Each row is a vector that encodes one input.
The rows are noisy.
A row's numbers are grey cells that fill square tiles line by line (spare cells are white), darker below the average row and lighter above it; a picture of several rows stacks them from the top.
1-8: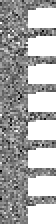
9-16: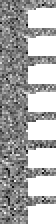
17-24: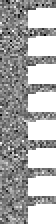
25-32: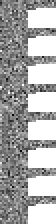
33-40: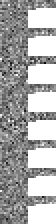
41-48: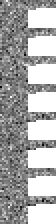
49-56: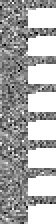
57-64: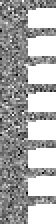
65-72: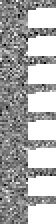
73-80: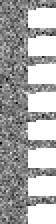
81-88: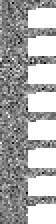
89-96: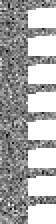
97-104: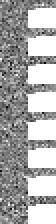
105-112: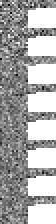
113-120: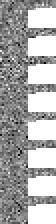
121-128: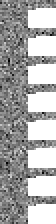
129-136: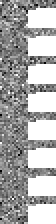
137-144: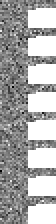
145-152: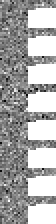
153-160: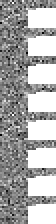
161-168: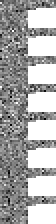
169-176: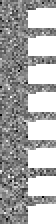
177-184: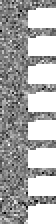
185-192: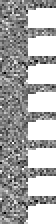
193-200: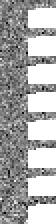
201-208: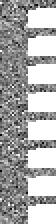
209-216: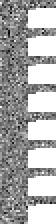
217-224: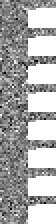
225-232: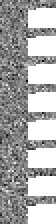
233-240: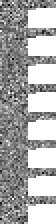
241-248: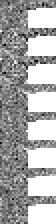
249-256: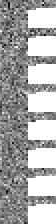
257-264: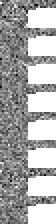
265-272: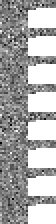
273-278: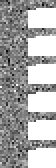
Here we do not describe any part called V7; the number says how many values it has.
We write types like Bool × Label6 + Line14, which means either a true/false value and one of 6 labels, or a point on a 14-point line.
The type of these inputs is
List2(Bool × Line8) × V7.
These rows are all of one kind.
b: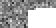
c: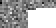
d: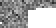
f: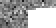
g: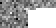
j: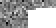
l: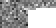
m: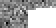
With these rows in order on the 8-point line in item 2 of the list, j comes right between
f and g.
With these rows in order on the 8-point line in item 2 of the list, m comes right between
d and l.
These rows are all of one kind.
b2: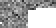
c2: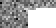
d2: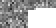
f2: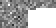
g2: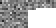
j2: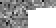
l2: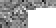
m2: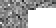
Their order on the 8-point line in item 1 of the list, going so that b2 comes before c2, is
m2, f2, d2, l2, b2, j2, g2, c2.
